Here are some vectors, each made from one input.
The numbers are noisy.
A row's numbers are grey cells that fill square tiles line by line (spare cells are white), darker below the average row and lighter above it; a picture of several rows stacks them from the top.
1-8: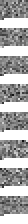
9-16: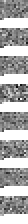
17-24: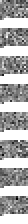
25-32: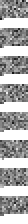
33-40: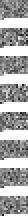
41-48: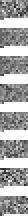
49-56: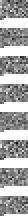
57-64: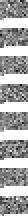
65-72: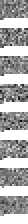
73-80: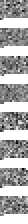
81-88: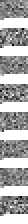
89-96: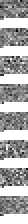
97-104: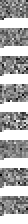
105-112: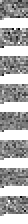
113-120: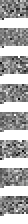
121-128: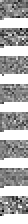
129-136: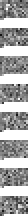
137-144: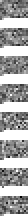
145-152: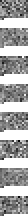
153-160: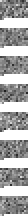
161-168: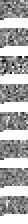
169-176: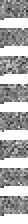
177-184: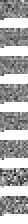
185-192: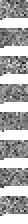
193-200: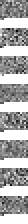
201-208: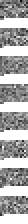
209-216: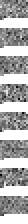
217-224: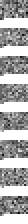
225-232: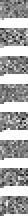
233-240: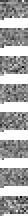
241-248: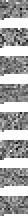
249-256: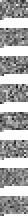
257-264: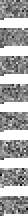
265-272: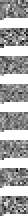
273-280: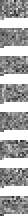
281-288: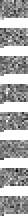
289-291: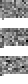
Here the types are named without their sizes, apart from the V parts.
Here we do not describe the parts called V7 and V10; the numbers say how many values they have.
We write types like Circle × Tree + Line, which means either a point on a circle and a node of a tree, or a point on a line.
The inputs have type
Bool × Bool × Bool × V7 × V10 + Line.
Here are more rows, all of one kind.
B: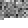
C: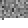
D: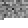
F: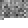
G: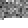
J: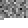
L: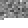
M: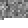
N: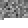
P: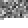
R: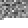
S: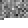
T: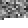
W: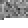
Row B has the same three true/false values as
D, F and R.
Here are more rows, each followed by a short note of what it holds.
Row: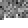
a point on a line
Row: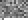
three true/false values, a value of V7 and a value of V10
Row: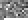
a point on a line
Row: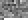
three true/false values, a value of V7 and a value of V10
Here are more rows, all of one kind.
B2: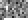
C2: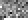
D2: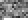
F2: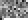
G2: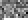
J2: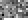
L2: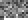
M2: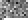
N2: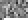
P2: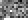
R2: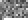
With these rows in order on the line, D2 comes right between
L2 and P2.
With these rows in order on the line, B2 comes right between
M2 and N2.
